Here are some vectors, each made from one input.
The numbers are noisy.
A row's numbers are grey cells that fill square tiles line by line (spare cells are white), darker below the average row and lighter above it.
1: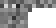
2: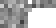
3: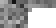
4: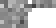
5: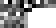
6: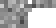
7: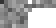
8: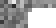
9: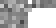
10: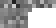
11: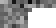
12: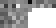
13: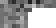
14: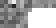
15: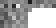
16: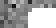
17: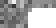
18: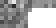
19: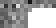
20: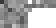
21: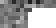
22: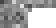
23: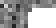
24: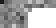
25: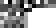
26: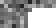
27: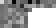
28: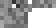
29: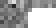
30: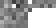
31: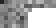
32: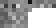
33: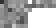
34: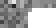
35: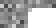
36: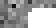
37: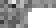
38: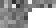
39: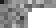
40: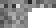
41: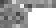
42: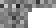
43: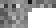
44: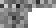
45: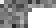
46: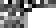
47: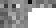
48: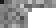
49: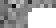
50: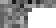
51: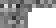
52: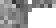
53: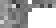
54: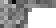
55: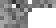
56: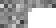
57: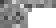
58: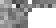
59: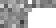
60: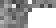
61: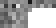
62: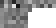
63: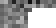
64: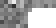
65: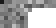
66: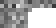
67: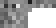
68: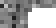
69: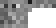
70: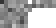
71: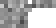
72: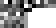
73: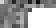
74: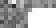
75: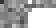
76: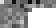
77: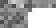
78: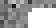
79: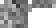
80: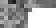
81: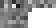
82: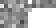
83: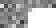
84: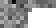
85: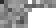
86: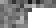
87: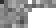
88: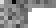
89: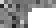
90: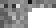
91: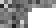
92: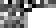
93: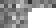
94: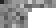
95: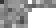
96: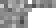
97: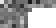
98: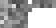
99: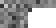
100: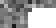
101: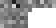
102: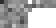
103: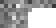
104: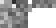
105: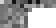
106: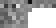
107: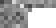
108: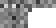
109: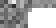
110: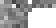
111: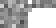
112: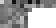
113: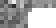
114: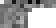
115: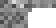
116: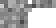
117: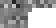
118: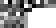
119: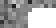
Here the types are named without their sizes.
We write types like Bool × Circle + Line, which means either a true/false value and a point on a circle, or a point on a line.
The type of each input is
List(Circle).
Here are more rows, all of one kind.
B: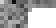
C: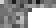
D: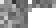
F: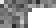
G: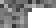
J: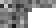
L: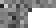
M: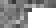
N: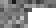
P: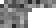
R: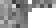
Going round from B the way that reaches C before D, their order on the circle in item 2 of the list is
B, R, J, N, G, M, L, C, F, P, D.
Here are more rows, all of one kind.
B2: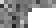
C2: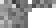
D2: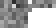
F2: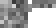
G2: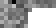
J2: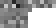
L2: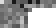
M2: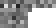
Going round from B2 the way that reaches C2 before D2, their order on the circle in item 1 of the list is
B2, L2, G2, F2, C2, D2, J2, M2.
